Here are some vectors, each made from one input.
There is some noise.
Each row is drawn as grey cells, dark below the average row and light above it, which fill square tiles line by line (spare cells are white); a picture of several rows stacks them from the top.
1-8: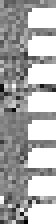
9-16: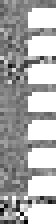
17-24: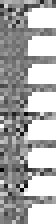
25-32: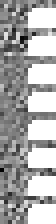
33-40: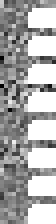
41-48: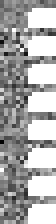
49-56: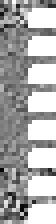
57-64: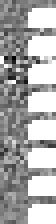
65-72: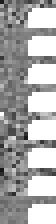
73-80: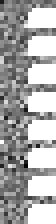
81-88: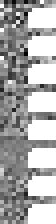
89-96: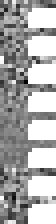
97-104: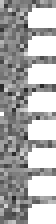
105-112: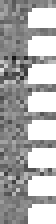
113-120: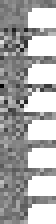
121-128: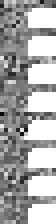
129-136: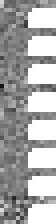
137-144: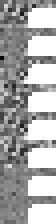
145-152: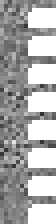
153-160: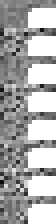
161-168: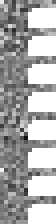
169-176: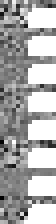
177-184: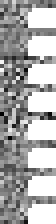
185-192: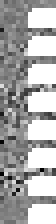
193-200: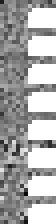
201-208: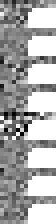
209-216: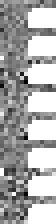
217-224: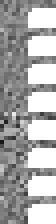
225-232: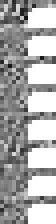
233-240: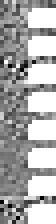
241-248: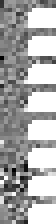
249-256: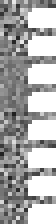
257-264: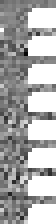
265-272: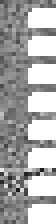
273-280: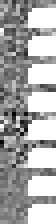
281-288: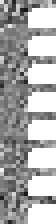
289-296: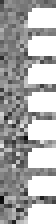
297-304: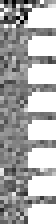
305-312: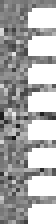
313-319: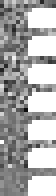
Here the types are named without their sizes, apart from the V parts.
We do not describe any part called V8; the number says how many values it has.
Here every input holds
a point on a line and a value of V8, together with either a point on a line, or a list of points on a circle.
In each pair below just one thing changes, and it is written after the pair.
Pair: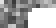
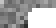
the place on the circle in item 1 of the list
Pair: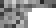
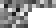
the place on the circle in item 2 of the list
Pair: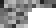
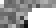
the value of V8
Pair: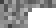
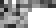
the place on the circle in item 1 of the list
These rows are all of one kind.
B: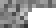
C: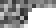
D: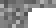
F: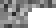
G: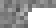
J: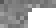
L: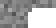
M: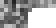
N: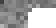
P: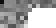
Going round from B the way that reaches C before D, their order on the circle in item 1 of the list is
B, G, M, C, D, L, J, F, N, P.
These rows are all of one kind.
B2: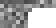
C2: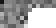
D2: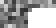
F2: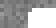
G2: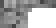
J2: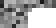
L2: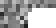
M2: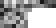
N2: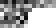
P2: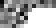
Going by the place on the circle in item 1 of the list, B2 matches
D2, J2, L2 and N2.
